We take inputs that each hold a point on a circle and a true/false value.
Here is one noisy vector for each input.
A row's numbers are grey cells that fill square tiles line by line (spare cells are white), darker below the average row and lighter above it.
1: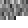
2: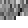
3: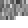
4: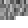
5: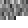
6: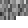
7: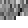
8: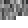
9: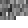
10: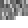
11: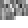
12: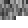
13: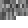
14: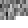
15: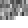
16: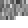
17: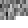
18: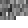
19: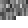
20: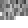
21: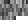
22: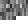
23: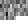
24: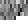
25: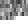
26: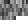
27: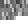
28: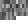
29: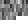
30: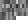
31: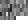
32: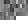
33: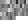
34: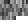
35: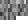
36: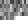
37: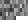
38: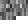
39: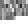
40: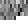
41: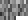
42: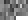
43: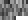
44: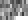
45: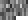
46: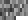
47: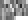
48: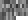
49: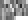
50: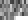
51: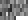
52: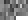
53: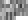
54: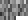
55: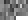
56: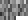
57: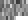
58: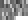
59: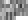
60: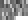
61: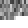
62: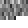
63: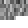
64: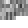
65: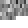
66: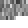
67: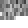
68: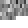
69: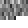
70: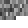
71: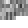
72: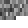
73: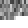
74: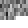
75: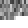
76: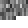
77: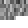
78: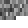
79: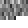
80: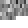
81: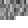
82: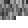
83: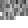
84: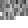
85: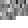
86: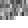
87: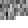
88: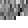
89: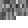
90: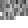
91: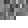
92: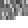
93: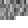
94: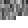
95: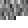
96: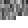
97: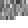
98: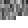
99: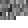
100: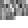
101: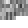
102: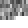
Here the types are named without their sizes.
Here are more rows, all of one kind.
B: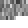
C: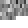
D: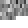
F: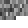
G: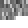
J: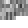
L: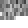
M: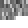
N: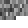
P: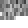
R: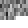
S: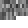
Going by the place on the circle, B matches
F and N.
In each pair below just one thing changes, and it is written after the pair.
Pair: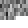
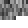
the true/false value
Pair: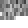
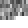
the place on the circle
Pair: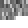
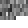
the true/false value
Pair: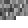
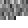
the place on the circle
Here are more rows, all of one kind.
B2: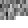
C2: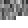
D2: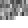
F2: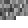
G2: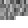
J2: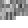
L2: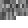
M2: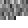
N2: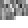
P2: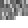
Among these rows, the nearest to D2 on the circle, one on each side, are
F2 and L2.
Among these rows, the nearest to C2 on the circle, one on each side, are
B2 and M2.
